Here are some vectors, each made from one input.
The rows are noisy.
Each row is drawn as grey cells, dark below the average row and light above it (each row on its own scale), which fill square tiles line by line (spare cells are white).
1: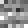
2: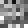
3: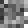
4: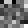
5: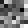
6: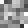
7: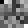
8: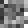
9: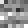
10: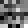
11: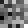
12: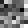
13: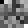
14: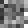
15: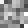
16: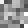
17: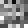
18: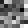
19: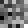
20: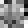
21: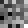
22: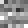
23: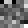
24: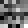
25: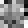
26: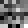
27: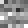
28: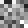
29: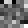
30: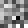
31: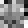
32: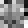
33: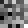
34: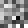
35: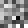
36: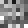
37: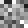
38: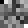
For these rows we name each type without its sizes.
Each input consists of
a point on a line and a true/false value.
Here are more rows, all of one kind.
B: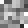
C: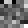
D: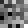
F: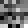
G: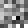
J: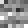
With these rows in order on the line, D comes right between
B and F.
